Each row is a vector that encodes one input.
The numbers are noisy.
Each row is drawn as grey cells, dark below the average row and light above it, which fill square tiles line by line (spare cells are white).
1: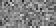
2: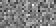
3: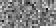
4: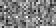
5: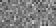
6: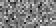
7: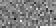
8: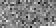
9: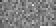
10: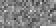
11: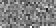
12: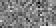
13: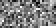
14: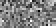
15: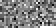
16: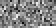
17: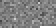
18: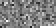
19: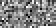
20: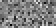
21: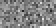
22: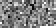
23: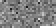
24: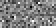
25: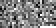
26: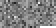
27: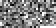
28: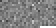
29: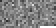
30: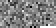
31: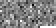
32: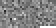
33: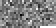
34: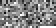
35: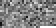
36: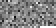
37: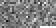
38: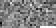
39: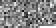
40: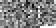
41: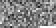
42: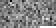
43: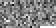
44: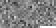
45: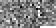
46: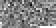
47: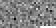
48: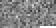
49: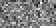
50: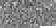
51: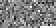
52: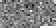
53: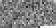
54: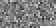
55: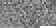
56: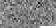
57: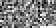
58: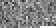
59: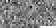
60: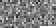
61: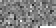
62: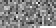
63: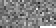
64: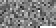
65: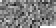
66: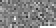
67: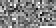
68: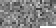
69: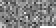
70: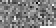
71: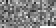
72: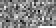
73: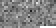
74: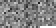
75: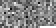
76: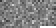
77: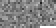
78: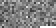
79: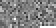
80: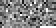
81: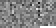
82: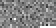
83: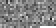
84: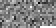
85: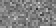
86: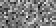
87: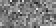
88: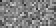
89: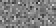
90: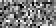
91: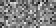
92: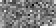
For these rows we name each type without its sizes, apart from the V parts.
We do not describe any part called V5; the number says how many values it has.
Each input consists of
a point on a line, together with either a point on a line and a true/false value, or a value of V5.
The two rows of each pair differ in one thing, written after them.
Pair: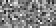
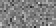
the place on one of the two lines
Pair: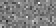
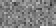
the place on one of the two lines
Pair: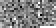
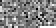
the true/false value
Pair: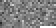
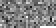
the true/false value
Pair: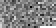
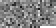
the place on one of the two lines
